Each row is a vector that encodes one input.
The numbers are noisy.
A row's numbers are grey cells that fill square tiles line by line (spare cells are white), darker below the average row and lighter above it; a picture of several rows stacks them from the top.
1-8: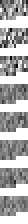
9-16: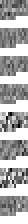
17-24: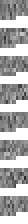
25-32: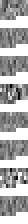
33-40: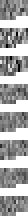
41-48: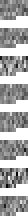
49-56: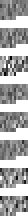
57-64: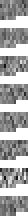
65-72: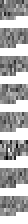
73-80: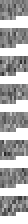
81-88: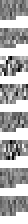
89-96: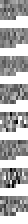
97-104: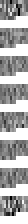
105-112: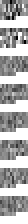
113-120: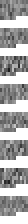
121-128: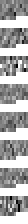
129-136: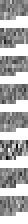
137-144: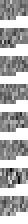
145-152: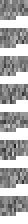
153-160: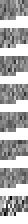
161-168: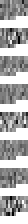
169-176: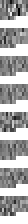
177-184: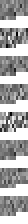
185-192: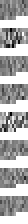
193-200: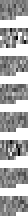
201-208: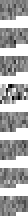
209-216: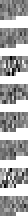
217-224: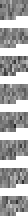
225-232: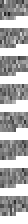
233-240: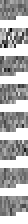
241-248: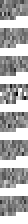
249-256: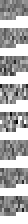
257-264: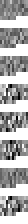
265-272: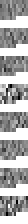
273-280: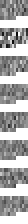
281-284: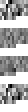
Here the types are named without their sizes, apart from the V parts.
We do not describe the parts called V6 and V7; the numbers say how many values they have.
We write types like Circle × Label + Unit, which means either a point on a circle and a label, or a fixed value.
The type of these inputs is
Bool × (Tree + V6) + V7.
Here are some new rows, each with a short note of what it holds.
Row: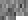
a node of a tree and a true/false value
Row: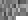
a true/false value and a value of V6
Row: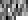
a value of V7
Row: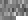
a node of a tree and a true/false value
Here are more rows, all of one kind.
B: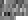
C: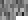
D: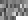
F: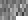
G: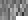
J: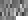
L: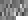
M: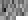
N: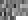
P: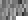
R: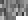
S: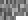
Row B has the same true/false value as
N and S.
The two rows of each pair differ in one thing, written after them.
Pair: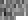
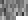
the true/false value
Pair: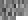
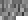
the true/false value
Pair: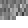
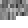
the value of V6
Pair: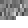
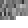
the true/false value
